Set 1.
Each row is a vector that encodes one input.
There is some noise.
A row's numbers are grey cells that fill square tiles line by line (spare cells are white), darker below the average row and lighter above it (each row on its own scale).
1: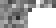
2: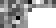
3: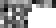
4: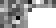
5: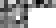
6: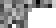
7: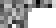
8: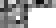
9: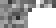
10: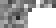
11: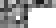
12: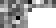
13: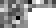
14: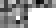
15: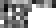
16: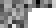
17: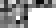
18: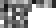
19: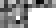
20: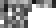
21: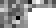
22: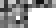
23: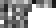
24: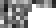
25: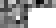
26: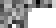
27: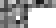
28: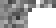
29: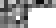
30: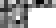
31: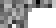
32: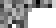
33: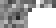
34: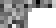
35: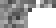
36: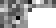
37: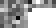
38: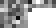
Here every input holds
a point on a 5-point line.
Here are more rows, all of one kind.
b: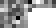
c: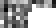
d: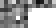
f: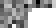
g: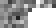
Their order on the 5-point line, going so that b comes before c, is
b, g, c, d, f.
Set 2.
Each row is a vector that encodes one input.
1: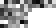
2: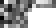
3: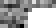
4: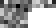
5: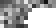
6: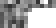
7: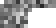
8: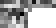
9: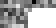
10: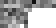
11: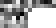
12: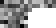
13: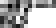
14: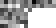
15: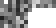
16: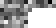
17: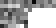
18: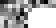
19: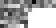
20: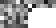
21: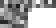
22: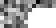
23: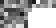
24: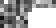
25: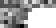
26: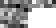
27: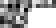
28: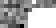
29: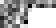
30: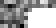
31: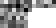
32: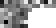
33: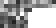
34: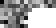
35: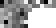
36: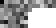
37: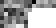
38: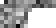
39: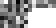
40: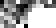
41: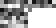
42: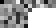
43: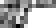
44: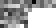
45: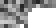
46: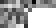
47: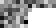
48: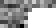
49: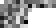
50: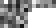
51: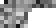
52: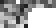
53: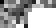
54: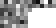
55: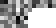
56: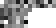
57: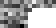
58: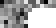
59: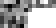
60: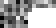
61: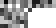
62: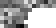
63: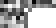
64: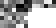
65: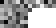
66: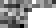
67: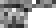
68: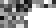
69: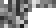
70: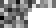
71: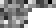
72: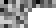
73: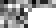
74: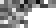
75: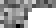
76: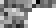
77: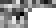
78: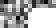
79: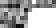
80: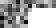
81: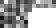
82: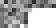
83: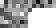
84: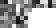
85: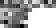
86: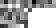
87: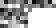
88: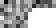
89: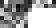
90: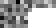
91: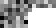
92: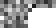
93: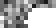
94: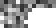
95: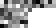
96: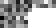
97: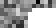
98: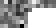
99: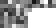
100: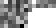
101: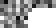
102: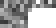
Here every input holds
one of 6 labels.
